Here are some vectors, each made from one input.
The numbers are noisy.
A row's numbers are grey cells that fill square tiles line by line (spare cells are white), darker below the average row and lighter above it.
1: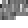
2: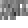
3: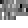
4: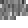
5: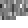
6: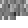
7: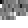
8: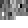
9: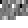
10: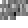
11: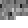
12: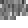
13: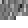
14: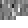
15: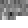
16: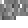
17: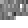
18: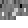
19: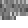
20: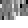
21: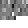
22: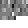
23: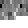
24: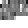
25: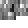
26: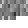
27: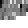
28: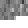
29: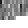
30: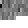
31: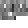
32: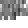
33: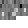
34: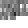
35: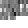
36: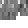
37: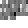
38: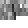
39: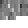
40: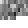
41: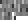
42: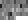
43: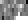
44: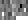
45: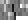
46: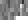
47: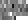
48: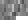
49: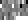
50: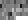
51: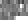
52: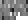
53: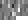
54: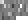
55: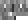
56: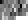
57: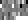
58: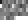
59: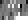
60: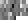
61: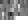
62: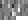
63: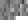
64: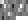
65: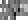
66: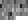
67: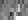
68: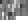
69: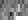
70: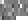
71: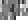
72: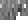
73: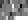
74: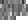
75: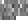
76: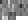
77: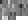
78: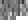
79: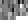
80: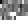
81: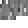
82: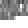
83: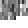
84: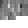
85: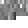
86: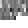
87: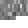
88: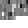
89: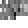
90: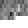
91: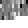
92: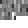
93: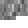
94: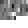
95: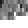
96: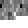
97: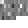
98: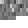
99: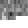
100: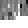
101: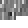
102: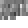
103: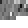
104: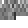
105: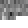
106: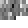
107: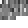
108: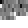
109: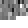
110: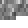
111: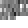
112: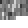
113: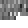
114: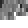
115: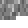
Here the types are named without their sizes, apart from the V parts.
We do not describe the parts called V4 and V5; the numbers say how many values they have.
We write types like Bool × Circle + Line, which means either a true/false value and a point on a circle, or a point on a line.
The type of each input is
Circle × (Line + V4) × V5.
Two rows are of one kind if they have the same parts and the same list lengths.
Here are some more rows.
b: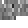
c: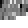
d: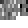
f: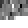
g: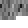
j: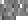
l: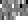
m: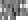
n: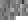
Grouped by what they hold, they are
b, g, j, m, n
c, d, f, l

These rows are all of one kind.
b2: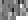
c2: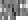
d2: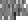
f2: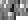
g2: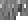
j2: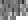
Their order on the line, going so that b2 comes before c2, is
f2, b2, c2, j2, g2, d2.
